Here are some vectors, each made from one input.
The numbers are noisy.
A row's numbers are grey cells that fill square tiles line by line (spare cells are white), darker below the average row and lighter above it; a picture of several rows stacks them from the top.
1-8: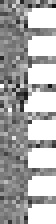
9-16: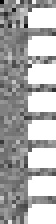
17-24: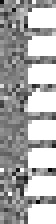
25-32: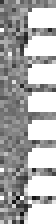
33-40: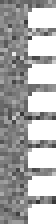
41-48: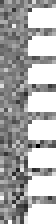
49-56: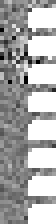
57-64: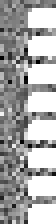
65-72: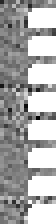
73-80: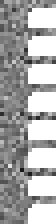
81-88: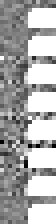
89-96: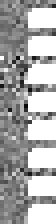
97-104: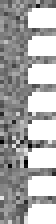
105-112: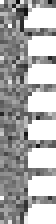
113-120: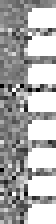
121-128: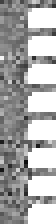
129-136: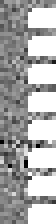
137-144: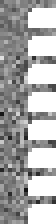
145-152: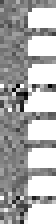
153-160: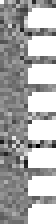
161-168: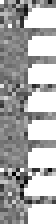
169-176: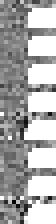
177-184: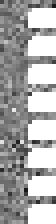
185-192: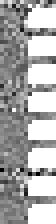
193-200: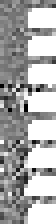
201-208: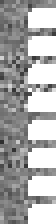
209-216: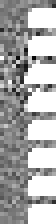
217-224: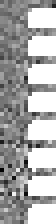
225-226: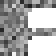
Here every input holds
either a point on an 11-point line, or a point on a 17-point line.
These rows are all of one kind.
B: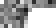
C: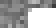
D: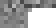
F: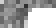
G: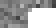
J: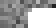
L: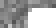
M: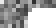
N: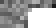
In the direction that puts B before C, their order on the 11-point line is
B, G, N, C, L, D, F, M, J.
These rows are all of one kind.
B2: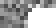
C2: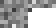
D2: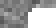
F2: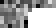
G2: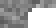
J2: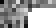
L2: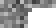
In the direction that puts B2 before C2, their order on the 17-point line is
F2, L2, D2, G2, J2, B2, C2.
